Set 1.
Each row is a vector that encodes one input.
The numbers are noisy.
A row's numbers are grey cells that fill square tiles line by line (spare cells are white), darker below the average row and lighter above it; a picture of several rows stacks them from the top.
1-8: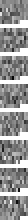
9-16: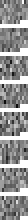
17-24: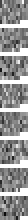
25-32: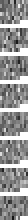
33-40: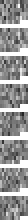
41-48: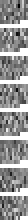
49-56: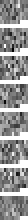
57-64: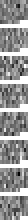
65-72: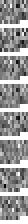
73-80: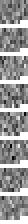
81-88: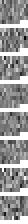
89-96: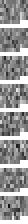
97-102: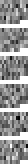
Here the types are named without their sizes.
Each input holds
a point on a line and a node of a tree, together with either a fixed value, or a node of a tree.
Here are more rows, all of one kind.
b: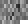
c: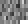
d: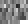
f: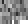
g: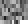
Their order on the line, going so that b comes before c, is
b, c, d, g, f.
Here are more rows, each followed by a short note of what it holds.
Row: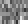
a point on a line and a node of a tree
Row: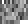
a point on a line and a node of each of two trees
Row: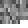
a point on a line and a node of each of two trees
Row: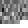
a point on a line and a node of each of two trees
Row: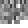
a point on a line and a node of each of two trees
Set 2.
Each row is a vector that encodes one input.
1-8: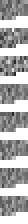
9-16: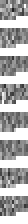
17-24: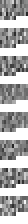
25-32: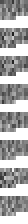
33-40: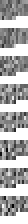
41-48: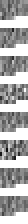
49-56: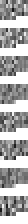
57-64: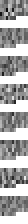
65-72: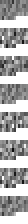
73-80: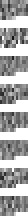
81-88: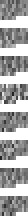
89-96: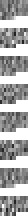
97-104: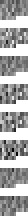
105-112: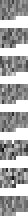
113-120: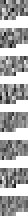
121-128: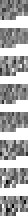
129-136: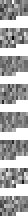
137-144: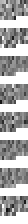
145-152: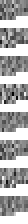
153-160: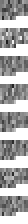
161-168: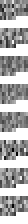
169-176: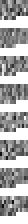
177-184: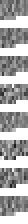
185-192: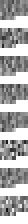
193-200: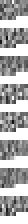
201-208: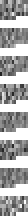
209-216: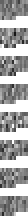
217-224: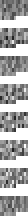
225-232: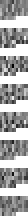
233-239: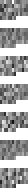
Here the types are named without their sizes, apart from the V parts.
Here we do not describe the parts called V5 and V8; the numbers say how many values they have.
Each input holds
either a point on a line and a value of V5, or a true/false value and a value of V8.
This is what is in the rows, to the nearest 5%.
About 35% of them hold a point on a line and a value of V5. The rest hold a true/false value and a value of V8.
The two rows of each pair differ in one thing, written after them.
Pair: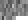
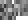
the true/false value
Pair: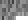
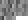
the value of V8
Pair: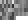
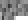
the true/false value
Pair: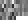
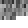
the true/false value
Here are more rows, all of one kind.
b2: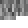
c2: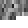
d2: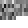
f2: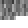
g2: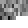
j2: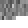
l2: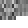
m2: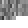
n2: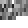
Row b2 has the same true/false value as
f2, j2 and m2.
